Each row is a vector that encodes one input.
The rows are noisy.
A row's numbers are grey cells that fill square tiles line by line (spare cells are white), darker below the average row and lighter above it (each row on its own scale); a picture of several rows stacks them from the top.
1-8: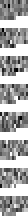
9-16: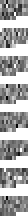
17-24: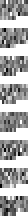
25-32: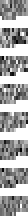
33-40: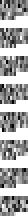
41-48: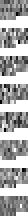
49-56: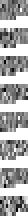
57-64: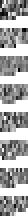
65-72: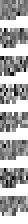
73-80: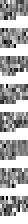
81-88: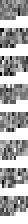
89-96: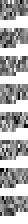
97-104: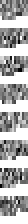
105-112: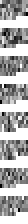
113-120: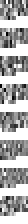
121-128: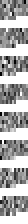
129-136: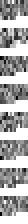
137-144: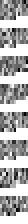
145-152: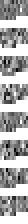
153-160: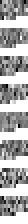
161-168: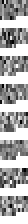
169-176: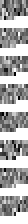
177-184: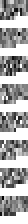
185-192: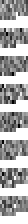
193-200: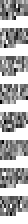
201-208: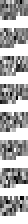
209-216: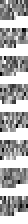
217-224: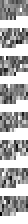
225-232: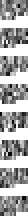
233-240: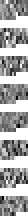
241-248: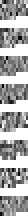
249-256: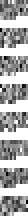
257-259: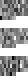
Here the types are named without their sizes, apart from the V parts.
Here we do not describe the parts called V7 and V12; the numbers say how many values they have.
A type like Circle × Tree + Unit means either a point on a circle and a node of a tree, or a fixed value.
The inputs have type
Label × (Line + V7) × V12.
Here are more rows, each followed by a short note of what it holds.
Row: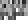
a label, a value of V7 and a value of V12
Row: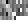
a label, a value of V7 and a value of V12
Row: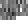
a label, a point on a line and a value of V12
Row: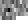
a label, a point on a line and a value of V12
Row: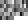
a label, a value of V7 and a value of V12
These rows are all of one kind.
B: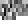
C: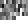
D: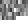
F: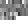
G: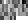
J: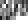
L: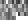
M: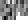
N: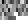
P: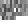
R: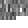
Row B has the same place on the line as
C and F.
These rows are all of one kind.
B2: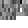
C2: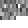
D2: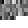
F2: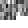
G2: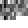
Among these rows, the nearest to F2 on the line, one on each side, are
C2 and D2.
